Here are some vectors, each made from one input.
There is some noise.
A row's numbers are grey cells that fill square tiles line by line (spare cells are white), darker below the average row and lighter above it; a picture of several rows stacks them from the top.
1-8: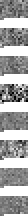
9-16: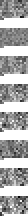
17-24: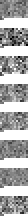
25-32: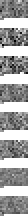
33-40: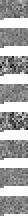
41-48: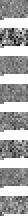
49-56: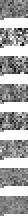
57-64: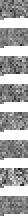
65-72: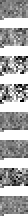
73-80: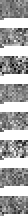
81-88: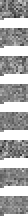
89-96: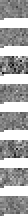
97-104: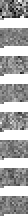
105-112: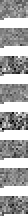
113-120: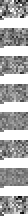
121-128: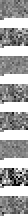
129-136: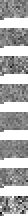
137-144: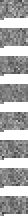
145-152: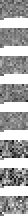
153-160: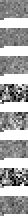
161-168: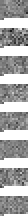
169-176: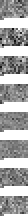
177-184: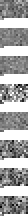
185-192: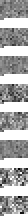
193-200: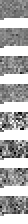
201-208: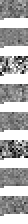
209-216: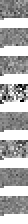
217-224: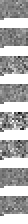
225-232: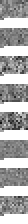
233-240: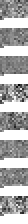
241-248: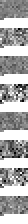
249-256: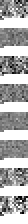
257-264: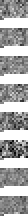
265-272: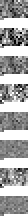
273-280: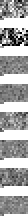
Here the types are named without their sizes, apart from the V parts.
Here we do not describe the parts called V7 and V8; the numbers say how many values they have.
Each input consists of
a true/false value and a value of V7, together with either a point on a line, or a value of V8.
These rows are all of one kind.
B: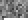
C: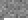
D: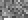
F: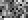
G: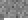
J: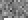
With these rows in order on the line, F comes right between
D and J.
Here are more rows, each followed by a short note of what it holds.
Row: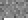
a true/false value, a value of V7 and a value of V8
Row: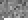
a point on a line, a true/false value and a value of V7
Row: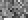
a point on a line, a true/false value and a value of V7
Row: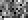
a point on a line, a true/false value and a value of V7
